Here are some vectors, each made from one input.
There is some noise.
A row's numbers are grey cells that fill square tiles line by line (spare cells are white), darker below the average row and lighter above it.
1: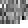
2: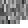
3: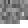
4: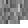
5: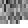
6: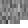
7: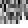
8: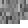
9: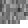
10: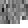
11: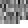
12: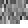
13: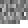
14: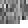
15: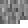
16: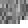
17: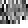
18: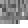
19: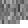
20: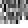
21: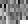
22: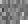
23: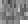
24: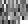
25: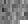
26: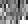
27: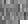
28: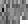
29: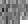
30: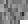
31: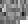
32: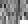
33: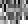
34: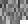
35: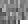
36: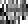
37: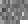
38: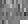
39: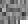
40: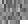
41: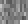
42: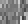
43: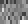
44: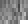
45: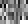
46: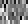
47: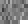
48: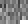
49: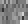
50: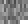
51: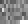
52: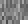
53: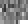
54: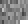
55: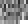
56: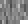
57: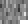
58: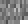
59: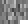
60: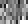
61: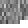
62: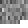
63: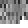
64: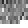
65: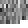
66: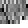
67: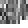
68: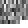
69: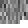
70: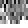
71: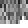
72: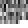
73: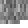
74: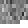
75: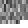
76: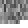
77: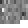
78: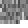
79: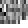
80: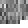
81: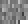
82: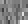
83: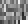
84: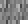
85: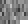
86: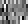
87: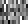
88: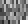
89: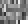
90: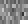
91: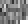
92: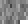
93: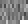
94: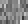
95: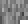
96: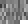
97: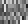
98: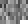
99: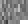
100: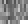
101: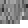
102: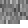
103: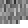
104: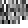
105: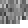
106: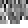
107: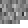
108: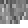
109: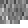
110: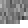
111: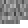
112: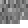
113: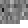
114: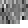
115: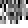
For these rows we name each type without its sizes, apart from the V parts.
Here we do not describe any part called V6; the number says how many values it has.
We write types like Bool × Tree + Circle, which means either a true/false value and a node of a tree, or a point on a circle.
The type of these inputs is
Bool × (Line + V6).
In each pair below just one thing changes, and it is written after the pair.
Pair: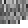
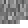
the place on the line
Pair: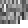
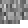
the place on the line
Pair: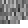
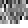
the true/false value
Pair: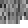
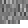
the place on the line
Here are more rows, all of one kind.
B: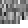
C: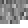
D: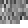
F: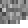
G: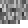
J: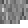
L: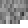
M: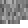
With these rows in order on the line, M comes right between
J and L.
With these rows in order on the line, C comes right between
B and G.
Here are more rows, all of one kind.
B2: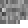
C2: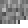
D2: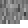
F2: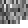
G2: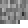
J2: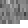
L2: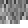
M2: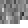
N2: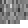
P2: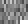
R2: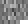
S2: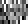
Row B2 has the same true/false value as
C2, G2, L2 and M2.
